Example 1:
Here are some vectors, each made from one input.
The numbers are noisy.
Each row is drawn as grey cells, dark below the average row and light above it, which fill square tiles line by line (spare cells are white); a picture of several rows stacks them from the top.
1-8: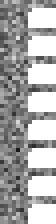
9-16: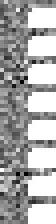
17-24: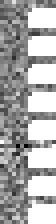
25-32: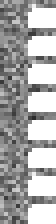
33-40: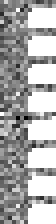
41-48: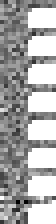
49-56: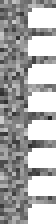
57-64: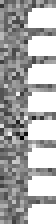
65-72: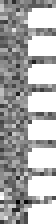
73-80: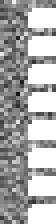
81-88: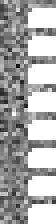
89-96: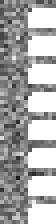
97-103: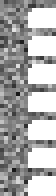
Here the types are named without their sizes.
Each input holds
a list of points on a line.
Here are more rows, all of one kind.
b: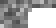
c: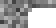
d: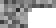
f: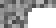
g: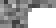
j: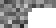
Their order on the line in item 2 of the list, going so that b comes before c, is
b, f, j, g, c, d.
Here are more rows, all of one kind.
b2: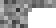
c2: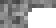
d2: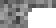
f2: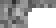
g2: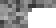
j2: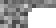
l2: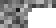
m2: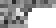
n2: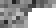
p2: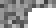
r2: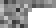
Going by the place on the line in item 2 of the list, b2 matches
j2 and r2.
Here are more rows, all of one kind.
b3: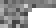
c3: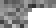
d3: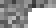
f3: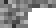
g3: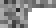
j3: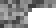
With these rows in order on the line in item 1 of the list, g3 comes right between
b3 and f3.
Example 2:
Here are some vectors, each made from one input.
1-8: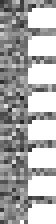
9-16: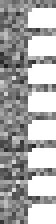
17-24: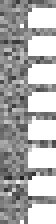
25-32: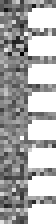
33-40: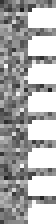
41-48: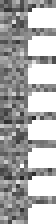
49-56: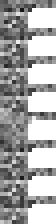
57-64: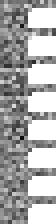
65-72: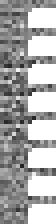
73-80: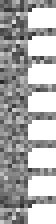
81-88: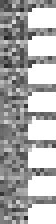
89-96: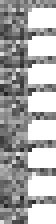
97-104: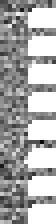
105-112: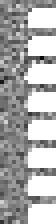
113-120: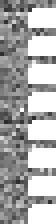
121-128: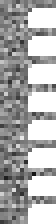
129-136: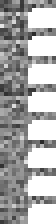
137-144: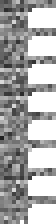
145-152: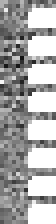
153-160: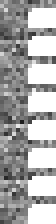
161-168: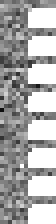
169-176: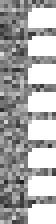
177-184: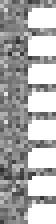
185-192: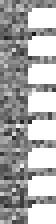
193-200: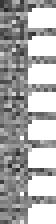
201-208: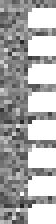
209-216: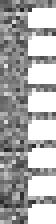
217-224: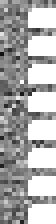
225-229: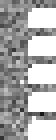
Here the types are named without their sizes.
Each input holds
either a label, or a point on a line.
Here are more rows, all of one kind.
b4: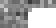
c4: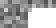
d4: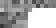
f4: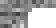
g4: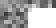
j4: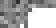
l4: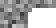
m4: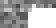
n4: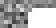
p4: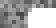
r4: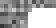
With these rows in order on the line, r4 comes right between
d4 and f4.
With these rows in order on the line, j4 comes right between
f4 and n4.
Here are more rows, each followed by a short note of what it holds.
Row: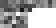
a label
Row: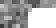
a point on a line
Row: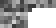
a label
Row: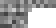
a point on a line
